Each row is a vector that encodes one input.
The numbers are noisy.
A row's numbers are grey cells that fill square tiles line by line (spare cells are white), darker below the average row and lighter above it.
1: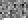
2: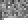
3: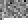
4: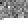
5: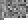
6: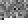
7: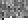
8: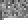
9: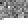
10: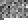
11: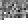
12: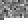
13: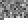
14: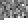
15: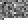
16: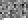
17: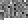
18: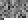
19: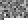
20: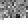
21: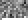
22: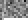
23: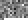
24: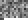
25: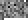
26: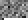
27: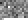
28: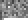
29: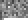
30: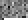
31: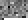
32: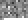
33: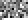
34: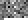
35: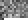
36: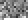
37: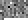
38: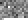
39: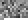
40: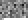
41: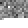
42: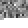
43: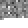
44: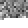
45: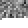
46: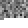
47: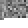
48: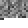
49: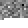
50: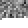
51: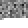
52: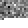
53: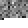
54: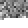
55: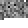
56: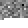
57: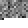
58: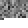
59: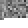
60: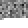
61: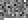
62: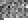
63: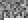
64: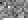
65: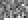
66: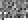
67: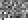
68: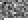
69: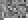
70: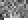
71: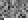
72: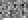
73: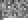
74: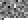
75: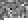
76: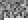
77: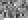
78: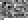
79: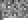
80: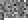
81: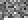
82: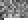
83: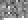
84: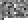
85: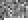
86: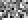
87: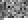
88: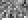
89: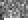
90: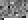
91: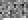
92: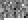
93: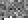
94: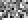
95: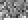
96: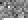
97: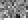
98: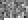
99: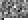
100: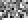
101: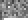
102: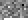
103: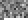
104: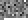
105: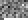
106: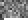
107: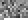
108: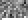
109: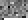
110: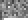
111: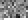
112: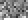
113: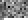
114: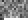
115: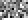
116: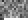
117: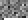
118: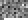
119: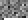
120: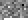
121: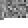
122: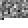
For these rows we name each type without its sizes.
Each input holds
a list of points on a line.
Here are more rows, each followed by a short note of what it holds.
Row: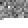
a list of one item
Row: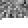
a list of one item
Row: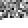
the empty list
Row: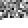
the empty list
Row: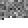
a list of two items
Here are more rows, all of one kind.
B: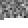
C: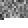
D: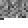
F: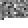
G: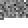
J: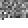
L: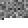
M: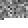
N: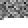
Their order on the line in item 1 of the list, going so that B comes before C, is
J, F, N, G, L, B, M, C, D.
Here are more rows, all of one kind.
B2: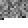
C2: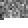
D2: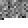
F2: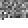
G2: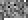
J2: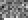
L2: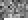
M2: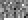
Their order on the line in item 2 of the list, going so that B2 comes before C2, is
G2, D2, B2, J2, C2, L2, F2, M2.
